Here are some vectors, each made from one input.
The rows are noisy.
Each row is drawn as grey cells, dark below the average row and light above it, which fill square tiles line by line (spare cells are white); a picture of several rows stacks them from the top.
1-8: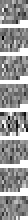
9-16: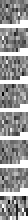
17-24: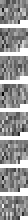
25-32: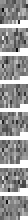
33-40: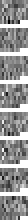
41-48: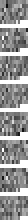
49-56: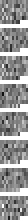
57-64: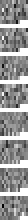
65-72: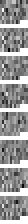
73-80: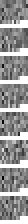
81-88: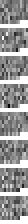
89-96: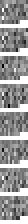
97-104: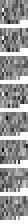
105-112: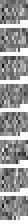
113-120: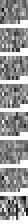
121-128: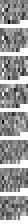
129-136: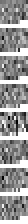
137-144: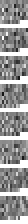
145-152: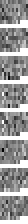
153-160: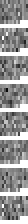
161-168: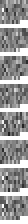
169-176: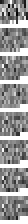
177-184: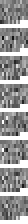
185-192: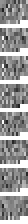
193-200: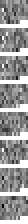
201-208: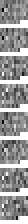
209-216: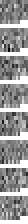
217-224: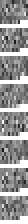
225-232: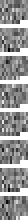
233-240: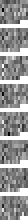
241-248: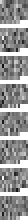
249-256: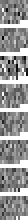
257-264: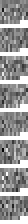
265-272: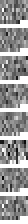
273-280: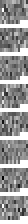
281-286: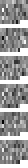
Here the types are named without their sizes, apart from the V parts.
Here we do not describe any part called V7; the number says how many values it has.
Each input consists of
a list of items, each a true/false value and a value of V7.
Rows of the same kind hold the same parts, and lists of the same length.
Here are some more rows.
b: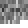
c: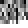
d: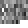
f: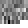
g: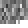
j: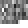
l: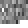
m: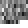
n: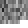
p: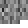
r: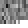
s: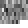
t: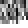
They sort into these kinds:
b, g, n, p, r
c, t
d, f, j, l, m, s

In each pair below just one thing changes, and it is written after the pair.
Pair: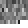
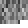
the true/false value in item 2 of the list
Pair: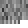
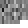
the value of V7 in item 2 of the list
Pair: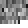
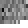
the value of V7 in item 1 of the list
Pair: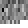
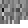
the value of V7 in item 1 of the list
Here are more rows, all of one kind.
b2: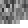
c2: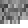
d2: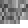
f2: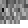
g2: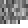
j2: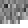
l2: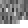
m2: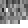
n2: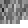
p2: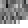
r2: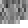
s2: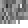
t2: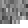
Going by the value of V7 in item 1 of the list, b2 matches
p2, r2 and s2.
